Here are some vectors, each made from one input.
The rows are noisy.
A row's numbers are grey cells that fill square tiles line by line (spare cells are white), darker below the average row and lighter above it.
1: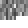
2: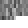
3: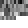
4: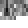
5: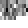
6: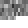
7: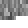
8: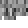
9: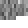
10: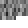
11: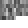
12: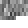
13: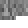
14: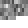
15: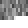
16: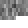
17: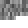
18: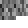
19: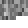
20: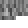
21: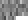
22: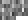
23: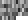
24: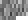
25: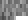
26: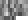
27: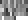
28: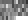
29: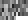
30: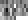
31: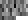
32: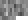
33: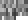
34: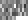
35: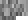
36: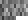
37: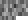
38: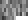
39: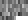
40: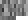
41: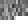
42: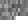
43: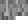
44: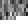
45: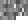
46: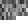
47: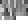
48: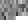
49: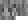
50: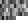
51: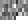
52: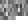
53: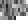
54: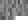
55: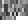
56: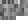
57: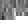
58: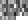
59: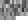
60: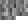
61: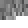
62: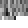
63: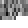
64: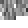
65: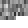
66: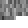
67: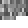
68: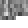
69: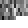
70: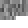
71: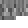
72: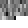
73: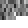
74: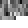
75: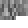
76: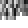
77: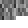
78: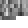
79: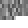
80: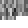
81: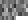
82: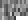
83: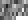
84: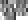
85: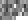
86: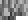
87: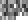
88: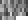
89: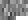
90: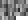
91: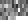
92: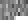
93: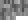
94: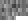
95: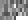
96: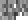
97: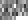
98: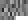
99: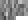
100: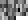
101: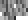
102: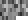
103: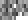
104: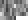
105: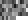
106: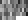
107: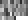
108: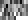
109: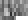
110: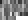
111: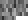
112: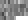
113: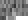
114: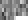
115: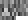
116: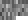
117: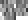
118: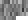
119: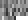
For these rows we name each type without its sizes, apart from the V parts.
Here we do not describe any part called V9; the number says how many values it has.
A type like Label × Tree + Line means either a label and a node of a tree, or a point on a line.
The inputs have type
Bool × Bool × Bool + Line × V9.
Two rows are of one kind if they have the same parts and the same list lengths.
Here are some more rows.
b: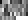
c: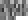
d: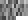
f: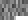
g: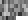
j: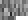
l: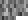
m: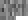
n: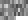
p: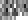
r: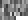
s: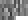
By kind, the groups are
b, p, r
c, d, f, g, j, l, m, n, s

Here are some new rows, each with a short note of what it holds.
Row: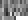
three true/false values
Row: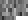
a point on a line and a value of V9
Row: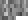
a point on a line and a value of V9
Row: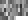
a point on a line and a value of V9
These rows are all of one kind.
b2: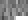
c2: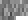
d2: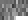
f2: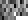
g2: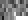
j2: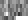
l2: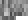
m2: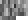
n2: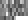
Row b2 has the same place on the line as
c2 and g2.
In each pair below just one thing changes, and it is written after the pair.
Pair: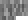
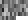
the value of V9
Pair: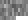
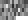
the place on the line
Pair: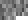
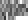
the place on the line
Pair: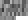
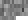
the value of V9
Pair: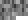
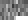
the place on the line
